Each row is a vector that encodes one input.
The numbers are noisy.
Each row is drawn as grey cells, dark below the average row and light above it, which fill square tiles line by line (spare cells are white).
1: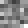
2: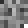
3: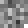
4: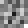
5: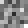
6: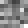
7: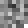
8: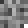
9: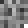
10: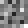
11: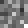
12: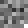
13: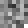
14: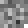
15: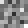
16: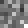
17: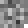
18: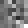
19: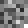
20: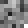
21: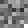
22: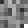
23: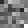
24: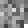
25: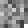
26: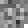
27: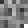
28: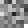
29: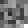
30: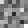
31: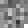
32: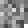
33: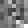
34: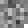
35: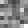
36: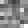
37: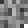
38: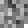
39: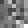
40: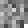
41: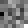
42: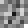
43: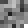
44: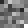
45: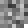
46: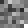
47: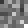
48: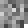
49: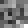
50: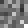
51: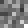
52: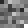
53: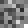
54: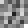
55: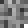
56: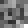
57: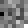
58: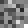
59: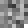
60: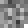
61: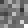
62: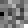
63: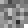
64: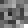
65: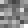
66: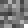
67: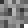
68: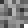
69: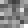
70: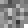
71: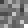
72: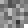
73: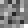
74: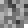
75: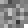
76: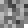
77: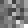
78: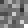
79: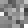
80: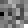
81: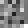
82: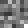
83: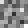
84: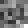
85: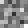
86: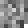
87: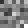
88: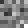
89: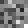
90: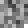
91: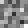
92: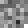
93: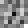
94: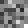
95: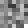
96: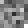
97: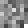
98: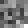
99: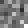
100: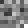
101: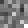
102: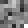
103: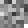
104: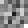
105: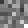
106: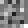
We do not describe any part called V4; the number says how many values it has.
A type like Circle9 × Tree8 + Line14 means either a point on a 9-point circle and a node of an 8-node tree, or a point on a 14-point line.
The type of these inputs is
Bool × (Tree7 + V4).
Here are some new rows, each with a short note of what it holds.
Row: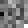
a true/false value and a value of V4
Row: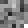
a node of a 7-node tree and a true/false value
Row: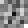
a true/false value and a value of V4
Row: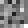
a true/false value and a value of V4
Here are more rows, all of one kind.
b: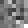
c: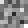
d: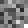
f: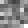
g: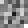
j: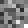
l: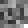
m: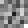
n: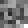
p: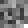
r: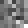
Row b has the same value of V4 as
f and r.
